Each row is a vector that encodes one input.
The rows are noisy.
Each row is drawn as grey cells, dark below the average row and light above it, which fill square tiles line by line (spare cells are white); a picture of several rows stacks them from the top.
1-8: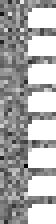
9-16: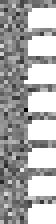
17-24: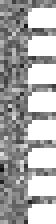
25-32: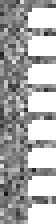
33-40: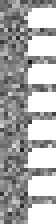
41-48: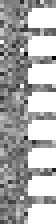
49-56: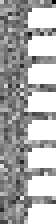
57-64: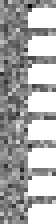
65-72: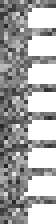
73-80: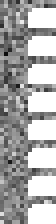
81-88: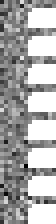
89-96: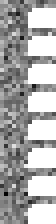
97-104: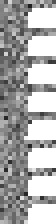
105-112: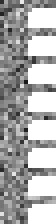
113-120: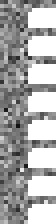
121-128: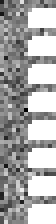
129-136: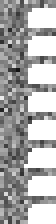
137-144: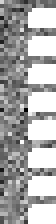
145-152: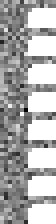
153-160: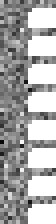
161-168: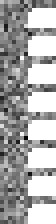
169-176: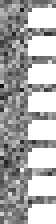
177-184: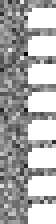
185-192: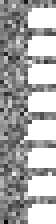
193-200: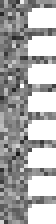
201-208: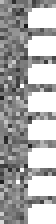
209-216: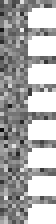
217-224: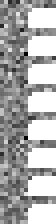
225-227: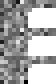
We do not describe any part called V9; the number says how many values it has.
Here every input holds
a value of V9, together with either a point on a 6-point circle and a true/false value, or a fixed value.
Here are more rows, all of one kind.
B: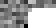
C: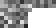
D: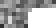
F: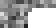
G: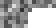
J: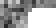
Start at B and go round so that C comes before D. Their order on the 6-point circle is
B, F, J, G, C, D.
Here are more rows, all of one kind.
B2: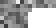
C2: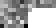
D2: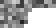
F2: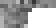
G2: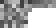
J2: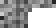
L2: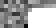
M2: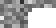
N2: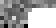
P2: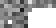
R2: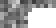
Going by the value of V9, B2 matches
L2 and R2.
